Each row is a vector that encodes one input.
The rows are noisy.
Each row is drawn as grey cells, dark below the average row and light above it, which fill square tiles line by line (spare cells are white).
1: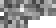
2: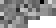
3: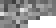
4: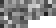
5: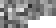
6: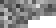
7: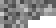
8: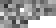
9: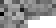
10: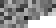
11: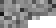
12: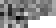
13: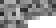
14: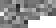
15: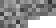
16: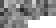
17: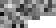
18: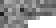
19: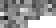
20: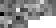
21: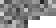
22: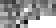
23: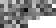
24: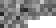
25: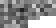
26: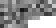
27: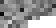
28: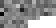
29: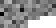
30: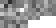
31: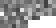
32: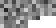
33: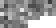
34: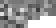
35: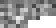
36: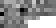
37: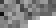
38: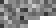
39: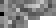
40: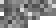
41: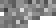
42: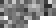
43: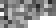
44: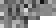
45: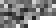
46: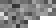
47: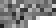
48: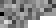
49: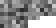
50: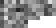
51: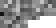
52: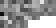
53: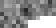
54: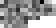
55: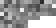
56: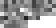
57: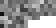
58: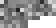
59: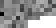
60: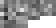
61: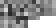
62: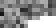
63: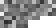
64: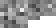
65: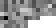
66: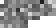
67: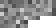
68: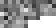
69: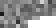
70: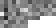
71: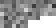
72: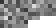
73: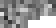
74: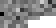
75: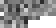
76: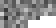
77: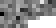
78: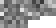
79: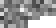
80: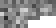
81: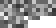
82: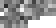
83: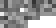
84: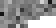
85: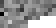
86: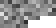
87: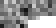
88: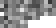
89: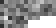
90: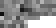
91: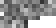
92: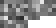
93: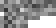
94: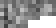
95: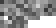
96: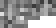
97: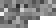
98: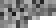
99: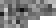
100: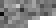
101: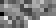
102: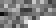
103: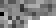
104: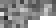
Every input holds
a point on a 6-point line, together with either a point on a 4-point line, or a point on a 6-point line.
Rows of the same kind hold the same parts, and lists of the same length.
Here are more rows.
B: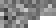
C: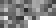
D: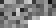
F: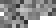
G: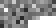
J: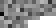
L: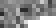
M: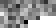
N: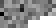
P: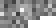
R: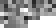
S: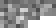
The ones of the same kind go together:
B, F, M, P, R, S
C, D, G, J, L, N

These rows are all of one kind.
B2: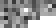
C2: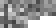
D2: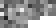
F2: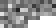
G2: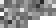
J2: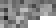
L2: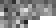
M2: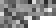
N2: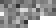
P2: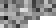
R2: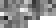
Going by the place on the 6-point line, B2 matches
C2, D2, J2 and P2.
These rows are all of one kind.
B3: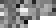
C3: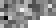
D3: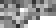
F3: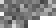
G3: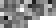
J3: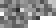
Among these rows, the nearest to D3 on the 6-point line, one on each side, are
B3 and C3.
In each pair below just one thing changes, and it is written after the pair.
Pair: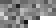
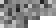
the place on the 6-point line
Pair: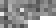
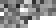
the place on the 6-point line
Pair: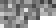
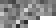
the place on the 6-point line
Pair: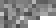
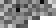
the place on the 6-point line
